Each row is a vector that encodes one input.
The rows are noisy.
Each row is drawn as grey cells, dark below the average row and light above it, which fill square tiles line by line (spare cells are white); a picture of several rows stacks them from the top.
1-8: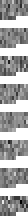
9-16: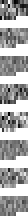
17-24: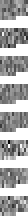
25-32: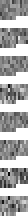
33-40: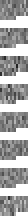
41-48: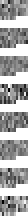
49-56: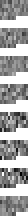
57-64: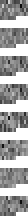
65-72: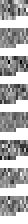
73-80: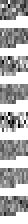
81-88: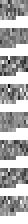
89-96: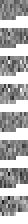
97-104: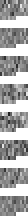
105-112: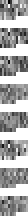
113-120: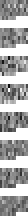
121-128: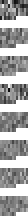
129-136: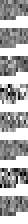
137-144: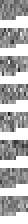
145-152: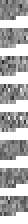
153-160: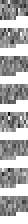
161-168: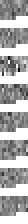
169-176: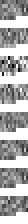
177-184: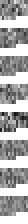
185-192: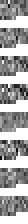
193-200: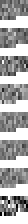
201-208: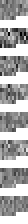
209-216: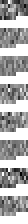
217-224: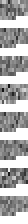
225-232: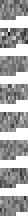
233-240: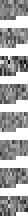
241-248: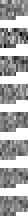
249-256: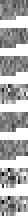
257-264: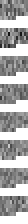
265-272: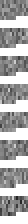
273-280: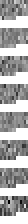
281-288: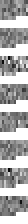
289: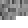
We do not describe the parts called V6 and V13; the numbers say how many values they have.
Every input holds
either a point on a 7-point line and a value of V6, or a point on an 8-point line and a true/false value, or a value of V13.
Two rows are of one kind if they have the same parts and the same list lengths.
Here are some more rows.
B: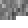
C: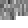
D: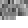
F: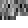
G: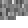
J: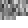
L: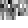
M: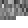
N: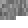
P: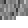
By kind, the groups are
B, C, J, L, P
D, N
F, G, M

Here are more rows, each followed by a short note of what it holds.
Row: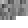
a point on a 7-point line and a value of V6
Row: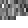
a point on an 8-point line and a true/false value
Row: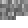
a point on an 8-point line and a true/false value
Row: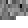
a point on an 8-point line and a true/false value
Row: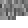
a point on an 8-point line and a true/false value
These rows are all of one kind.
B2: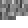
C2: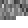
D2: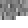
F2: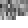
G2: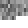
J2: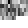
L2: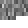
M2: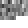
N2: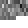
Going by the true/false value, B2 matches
G2, J2 and M2.
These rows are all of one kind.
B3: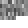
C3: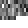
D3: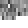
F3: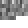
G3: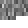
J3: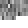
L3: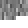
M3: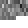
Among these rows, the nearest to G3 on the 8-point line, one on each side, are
B3 and C3.
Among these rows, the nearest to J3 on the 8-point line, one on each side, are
C3 and D3.
